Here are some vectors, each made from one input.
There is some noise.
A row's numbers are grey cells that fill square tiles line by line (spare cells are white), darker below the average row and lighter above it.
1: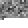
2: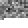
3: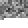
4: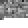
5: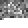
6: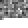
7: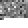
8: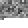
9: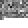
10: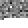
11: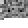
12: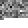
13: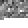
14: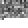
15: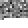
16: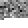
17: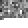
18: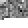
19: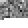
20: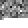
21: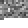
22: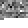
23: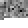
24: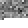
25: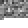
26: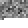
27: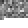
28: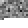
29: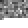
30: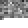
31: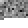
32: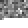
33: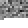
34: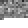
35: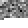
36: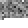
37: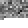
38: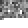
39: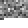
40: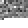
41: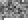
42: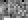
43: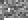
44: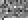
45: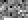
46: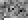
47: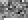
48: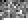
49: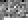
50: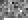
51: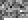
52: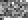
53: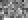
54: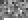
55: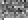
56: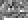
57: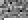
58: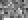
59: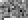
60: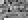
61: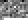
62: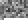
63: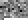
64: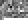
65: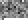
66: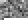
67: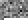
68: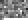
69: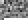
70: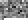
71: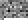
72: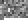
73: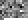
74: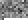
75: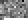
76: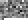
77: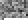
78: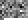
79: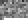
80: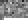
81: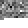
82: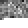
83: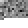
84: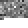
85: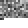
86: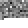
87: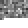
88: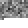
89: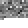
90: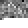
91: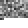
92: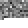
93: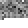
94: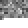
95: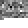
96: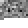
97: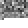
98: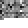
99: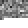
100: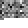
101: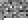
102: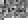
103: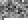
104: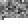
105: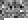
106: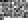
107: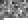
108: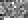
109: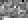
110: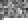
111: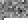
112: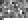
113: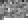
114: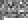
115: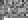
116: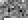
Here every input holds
a point on a 6-point line, together with either a point on a 9-point line, or a node of an 11-node tree.
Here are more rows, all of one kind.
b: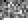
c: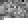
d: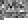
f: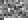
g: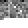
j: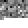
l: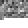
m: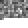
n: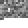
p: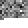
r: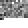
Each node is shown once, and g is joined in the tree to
b, c and m.
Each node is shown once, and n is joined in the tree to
c and f.
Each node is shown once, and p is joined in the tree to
d.
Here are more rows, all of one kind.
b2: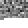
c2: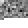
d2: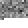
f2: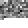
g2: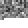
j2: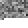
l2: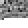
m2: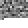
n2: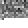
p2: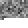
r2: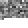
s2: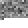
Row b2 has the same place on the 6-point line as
g2, l2 and m2.
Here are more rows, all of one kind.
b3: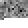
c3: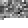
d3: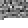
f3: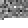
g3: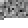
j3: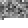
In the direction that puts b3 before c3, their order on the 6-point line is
f3, d3, g3, b3, j3, c3.
